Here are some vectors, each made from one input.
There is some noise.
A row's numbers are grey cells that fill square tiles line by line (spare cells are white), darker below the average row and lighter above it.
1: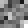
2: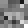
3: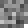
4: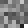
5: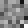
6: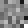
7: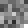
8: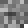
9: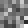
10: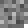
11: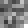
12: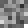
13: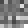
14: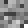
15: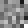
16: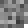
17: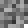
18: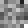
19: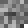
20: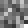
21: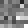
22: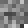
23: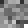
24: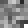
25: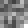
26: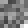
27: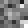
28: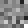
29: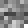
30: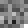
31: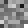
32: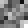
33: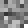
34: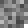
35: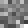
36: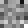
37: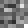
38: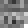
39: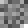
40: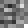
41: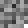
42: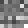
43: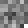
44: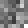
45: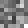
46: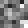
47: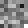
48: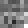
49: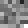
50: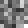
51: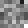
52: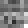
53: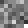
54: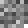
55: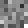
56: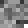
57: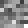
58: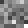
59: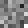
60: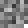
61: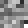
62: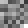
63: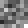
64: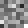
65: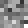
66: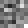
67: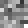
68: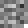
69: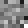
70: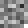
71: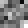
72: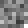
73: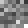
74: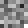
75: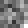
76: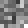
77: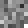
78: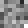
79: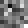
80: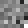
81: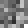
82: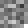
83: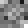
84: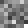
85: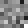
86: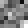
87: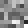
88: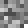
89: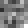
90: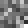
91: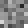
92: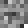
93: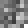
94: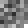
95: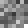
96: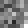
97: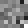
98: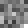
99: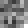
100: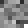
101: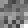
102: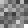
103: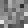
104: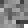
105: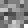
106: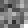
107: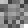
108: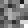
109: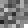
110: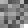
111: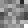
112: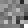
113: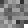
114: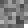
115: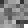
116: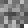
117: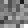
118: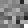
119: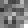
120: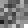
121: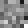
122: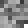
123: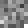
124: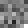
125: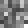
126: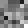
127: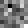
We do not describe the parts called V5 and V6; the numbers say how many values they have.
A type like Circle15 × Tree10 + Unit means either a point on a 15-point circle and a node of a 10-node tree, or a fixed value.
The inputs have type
(Bool × Line4 + V6) × V5.
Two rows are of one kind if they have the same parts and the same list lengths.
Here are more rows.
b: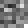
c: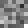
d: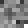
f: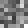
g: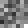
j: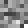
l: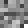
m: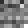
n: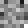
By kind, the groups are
b, f, g, m
c, d, j, l, n

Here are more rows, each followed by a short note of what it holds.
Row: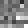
a value of V5 and a value of V6
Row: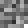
a value of V5 and a value of V6
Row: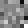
a point on a 4-point line, a true/false value and a value of V5
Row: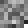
a point on a 4-point line, a true/false value and a value of V5
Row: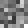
a value of V5 and a value of V6
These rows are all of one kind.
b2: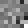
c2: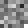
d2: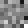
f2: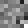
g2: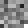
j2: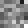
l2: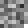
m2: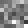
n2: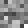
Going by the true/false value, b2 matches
d2 and f2.
